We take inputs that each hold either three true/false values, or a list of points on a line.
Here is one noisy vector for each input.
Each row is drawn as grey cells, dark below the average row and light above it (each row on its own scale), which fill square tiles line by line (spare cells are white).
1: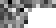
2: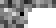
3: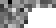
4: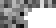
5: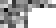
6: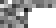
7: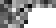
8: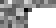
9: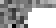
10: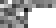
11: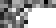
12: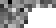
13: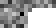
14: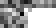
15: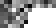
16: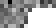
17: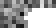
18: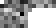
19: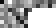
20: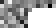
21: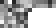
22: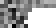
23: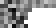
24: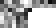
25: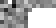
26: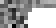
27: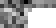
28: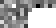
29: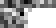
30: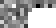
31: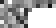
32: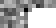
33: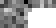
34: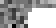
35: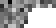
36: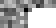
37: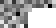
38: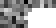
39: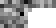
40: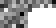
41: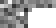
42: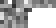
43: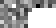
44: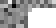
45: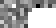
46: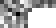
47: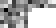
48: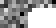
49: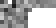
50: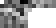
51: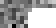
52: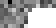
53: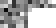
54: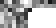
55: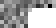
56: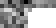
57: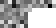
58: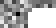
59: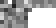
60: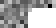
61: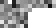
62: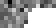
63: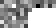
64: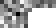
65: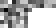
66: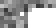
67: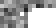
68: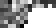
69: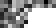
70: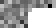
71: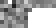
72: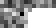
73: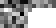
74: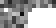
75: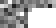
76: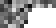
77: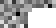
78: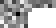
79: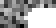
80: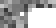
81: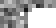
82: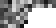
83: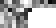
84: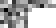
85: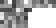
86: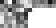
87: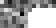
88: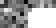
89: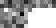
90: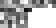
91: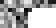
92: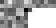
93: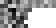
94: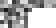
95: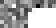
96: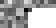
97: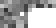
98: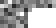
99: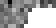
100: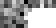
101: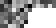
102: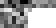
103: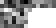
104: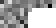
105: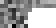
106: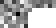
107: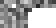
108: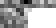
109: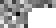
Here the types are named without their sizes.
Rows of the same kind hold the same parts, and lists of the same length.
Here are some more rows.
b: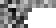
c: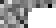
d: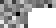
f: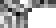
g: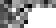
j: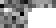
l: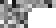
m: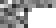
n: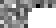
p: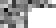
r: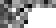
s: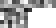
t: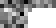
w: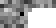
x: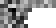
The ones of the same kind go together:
b, x
c, d, f, l, m, n, p, s
g, r
j, t, w

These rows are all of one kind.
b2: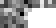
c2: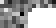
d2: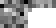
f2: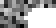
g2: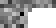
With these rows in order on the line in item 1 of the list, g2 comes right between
c2 and d2.
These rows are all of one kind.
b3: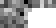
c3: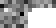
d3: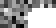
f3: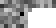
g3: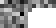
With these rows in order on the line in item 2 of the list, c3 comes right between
b3 and d3.
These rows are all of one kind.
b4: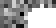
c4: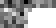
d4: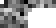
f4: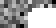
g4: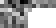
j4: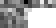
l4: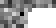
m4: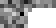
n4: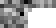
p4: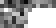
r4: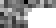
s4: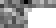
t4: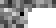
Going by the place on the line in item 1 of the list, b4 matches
f4 and r4.
